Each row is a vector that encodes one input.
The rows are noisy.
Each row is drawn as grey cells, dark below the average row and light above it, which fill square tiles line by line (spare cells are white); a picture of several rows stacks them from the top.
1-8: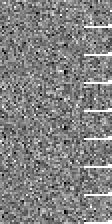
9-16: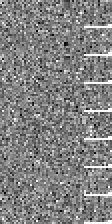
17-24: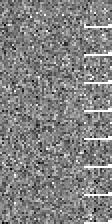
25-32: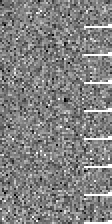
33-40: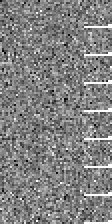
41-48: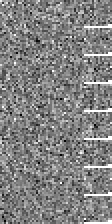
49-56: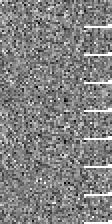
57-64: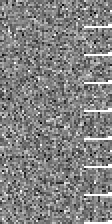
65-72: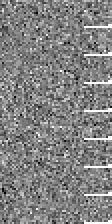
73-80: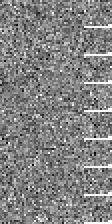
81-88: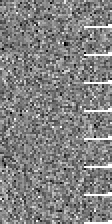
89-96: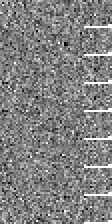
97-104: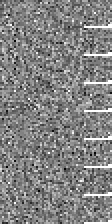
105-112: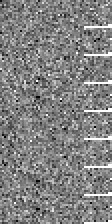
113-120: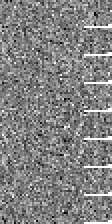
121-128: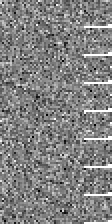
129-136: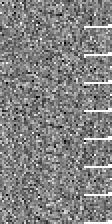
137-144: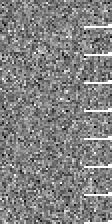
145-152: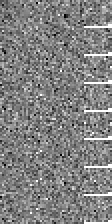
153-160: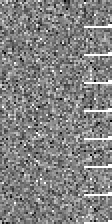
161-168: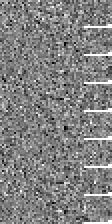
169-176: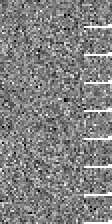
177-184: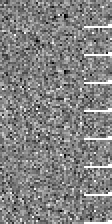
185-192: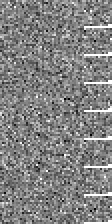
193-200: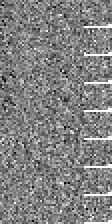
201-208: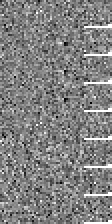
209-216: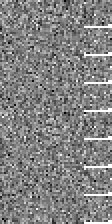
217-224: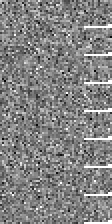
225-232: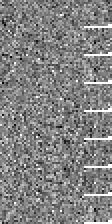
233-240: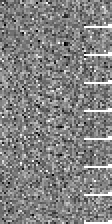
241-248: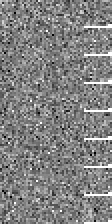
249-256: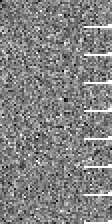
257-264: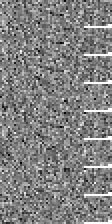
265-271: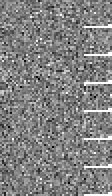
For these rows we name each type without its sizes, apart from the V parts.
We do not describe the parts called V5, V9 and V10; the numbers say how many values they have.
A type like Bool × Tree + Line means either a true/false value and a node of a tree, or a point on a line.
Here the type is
(Bool × Circle + Tree + Unit) × V5 × V9 × V10.
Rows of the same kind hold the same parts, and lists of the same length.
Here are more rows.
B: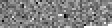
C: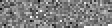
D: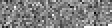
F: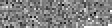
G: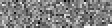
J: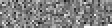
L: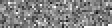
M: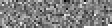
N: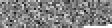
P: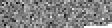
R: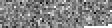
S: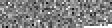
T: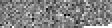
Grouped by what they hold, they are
B, C, P, T
D, F, L, R, S
G, J, M, N

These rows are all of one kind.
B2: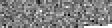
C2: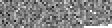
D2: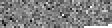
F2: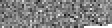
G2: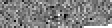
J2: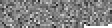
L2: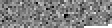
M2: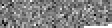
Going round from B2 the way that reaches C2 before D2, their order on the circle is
B2, F2, L2, G2, C2, J2, M2, D2.
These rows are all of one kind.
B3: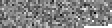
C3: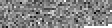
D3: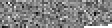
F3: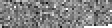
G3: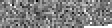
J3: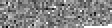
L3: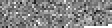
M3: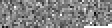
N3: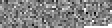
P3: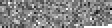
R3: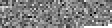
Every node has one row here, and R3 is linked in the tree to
B3.
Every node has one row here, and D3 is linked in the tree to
F3.
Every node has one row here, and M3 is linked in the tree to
F3.
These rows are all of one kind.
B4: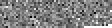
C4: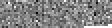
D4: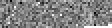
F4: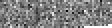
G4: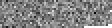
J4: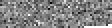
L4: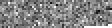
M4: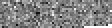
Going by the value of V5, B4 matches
F4 and J4.
